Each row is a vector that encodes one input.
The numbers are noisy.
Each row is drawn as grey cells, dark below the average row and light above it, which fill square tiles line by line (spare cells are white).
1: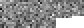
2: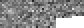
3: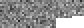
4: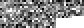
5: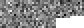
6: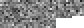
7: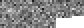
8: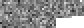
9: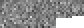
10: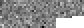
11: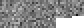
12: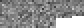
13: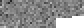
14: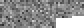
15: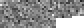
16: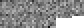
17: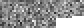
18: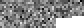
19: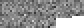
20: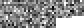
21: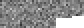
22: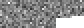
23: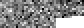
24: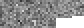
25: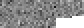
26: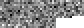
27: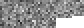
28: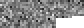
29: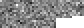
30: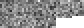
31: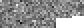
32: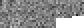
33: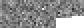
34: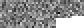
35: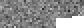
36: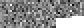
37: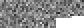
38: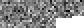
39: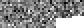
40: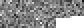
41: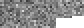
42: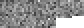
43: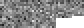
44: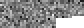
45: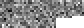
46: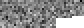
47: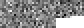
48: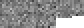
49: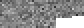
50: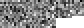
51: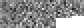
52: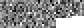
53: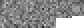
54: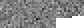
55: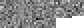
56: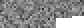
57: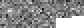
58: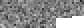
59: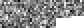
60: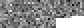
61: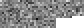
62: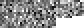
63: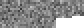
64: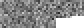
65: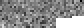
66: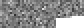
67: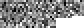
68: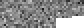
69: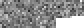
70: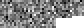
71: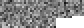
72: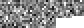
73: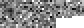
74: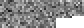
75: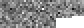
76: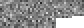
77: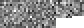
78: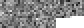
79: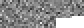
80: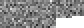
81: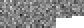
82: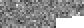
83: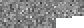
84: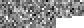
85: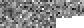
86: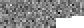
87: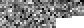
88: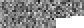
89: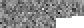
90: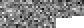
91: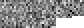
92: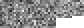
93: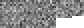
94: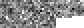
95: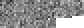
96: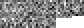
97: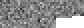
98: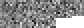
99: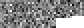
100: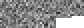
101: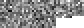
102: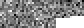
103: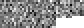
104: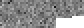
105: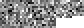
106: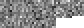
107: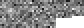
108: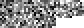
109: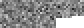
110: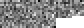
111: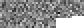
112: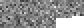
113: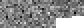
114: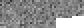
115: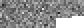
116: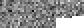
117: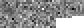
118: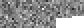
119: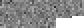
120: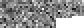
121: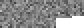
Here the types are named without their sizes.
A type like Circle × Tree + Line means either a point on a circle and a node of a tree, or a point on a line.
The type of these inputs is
Label × (Line × Line + Unit) + Tree.
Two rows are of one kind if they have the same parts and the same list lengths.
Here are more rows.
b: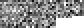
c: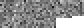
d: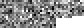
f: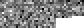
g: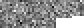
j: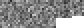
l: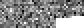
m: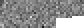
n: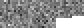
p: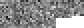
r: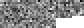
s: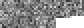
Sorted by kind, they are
b, c, f, j, l, m, n
d, s
g, p, r

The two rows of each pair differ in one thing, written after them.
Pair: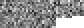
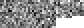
the place on one of the two lines
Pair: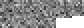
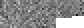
the label
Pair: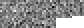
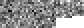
the label
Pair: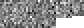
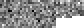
the label
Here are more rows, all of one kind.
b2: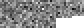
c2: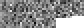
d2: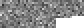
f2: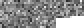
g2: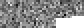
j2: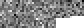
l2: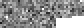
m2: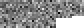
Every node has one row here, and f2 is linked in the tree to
l2.
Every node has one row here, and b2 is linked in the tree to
c2 and g2.
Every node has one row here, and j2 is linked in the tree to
d2.
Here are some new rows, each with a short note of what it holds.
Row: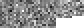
a label
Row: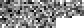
a label and a point on each of two lines
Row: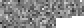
a node of a tree
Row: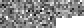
a node of a tree
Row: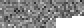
a label and a point on each of two lines
